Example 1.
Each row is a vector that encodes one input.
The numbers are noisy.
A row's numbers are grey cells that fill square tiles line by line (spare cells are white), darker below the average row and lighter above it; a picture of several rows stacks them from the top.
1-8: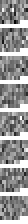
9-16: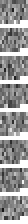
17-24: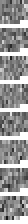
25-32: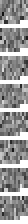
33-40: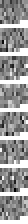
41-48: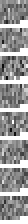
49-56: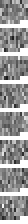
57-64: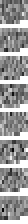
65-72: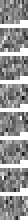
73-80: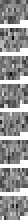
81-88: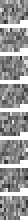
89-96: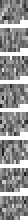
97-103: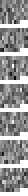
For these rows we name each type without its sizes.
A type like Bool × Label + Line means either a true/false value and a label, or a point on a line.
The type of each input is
Bool × Bool × Bool × Circle.
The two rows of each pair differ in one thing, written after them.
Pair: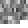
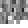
one of the three true/false values
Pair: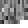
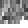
the place on the circle
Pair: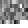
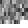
the place on the circle
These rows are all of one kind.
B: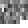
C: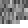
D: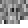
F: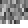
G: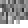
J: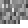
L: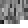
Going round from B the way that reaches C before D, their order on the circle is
B, J, C, D, F, G, L.
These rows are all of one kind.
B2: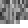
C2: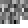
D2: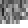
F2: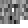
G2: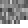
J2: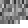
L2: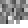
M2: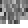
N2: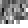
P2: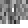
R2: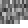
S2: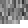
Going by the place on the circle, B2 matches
D2 and N2.
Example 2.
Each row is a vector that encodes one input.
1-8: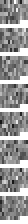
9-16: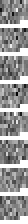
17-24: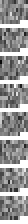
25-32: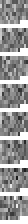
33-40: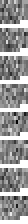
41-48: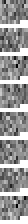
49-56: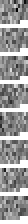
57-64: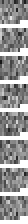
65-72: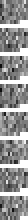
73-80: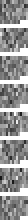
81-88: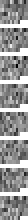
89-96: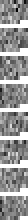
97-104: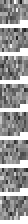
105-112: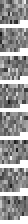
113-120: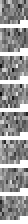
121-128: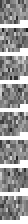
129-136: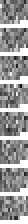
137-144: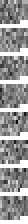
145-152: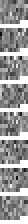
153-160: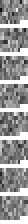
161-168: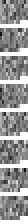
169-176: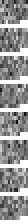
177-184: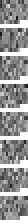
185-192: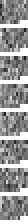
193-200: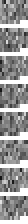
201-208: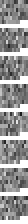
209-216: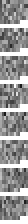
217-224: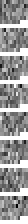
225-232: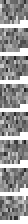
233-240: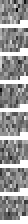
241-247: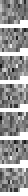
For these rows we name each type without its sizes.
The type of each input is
Bool × Circle.
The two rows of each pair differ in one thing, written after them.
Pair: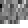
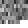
the true/false value
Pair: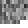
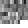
the true/false value
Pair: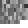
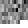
the true/false value
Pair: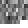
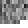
the place on the circle
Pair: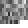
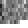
the place on the circle
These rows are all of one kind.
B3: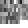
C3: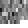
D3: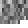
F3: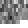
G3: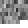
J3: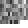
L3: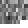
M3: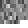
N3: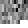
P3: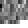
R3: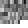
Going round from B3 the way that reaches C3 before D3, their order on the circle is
B3, C3, J3, G3, P3, M3, N3, R3, L3, D3, F3.
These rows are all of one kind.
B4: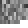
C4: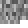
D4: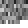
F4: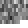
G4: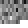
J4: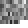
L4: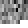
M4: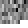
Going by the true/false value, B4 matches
F4 and J4.
